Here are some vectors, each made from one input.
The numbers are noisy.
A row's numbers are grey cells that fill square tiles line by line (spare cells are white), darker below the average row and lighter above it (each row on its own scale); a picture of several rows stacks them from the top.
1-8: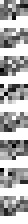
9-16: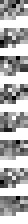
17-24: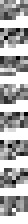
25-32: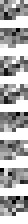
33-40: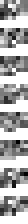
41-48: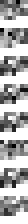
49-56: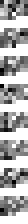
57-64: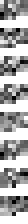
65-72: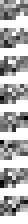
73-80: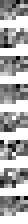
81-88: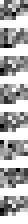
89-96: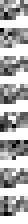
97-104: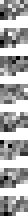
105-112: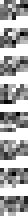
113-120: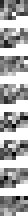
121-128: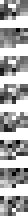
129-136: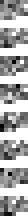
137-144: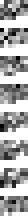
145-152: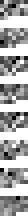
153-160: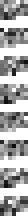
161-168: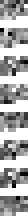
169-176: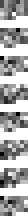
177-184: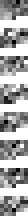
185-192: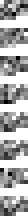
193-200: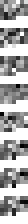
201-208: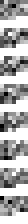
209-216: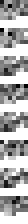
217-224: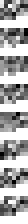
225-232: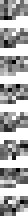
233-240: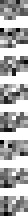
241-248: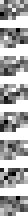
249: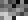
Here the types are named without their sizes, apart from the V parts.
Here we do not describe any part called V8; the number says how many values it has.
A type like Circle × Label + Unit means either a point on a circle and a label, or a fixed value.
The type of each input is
(Circle + Unit) × (Tree + V8).
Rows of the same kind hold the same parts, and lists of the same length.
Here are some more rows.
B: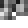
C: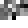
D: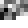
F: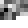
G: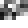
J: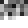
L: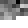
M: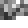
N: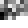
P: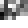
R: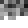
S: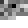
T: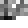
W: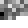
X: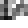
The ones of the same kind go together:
B
C, D, F, G, N, P, W
J, L, R, S
M, T, X

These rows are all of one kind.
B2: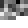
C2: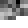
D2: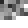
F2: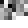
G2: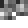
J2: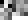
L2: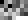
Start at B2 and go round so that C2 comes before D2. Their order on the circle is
B2, C2, D2, F2, J2, L2, G2.
